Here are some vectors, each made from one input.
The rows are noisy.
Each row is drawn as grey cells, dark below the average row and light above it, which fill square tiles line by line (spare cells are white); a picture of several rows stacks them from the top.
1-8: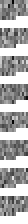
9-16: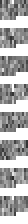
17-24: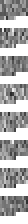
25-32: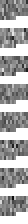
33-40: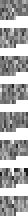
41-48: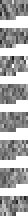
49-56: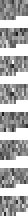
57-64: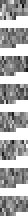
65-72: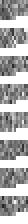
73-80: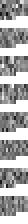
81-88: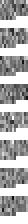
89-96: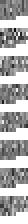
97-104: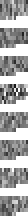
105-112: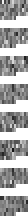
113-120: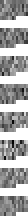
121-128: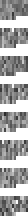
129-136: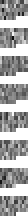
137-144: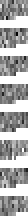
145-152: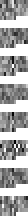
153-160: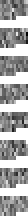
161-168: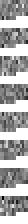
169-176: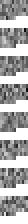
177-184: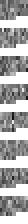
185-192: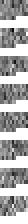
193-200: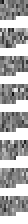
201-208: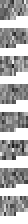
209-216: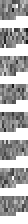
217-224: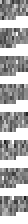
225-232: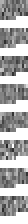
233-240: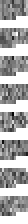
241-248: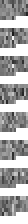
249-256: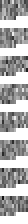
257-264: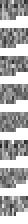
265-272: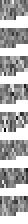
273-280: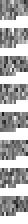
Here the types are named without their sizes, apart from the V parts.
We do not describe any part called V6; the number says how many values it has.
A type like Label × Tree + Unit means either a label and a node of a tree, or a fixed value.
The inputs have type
List(Line × (Line × Line + V6)).
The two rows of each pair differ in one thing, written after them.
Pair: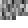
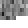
the value of V6 in item 2 of the list
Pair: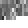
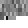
the value of V6 in item 1 of the list
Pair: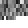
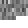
the place on the line in item 1 of the list
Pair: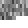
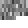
the place on the line in item 2 of the list
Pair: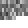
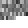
the value of V6 in item 1 of the list
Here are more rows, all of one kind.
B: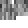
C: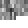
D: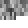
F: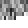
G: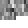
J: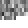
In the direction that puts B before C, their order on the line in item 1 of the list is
B, F, G, C, D, J.
